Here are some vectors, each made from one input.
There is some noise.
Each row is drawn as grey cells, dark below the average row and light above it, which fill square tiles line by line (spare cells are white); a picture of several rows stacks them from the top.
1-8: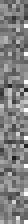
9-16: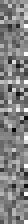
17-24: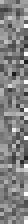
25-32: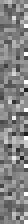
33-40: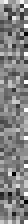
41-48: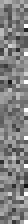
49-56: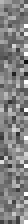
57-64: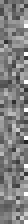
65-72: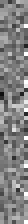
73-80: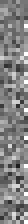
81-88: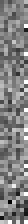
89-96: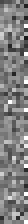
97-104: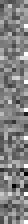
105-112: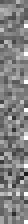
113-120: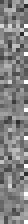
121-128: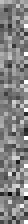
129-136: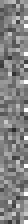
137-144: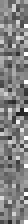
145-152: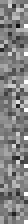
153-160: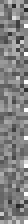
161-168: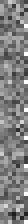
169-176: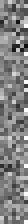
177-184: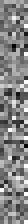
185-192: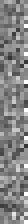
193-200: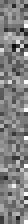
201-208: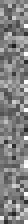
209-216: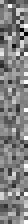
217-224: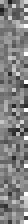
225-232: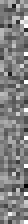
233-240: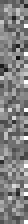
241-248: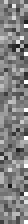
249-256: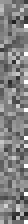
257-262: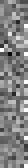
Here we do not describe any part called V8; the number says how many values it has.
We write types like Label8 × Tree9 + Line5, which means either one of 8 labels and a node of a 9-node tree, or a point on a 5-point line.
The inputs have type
Bool × (Label7 + (Line5 + V8) × Line9).
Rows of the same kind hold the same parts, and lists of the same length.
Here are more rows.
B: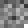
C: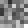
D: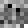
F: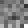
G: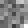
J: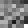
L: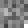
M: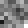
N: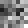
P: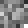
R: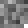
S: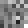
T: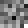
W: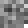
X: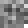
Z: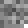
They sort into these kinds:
B, F, G, L, N, P, T
C, D, J, M, W, X
R, S, Z

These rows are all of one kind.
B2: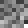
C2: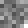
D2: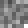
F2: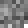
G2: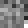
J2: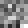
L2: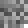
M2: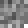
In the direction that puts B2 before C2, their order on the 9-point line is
F2, B2, M2, J2, G2, D2, C2, L2.
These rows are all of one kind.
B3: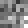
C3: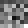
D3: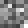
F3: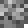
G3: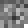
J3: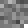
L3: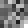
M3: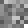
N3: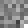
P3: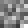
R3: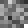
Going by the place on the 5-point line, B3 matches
C3, L3, M3 and P3.
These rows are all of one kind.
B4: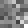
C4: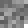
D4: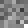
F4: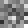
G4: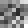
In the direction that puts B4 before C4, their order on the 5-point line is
F4, D4, B4, C4, G4.
